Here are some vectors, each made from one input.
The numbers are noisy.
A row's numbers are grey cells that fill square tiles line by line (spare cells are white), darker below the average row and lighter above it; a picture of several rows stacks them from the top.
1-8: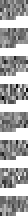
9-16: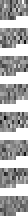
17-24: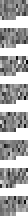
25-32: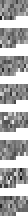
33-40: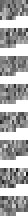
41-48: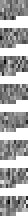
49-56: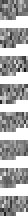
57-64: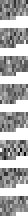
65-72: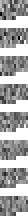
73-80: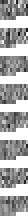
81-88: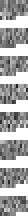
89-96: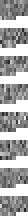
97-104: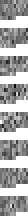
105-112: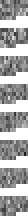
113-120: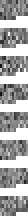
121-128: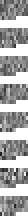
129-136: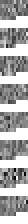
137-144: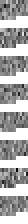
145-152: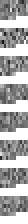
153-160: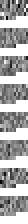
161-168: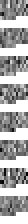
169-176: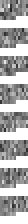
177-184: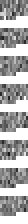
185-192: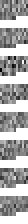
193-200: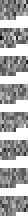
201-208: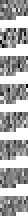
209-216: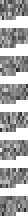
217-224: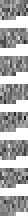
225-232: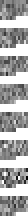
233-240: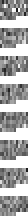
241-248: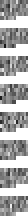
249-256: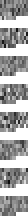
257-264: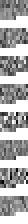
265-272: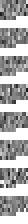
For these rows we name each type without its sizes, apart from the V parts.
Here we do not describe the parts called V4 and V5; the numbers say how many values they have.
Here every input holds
a true/false value and a value of V5, together with either a point on a line, or a value of V4.
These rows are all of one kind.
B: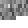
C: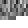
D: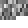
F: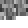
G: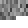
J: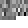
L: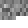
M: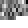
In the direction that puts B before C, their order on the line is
B, G, M, J, C, F, L, D.
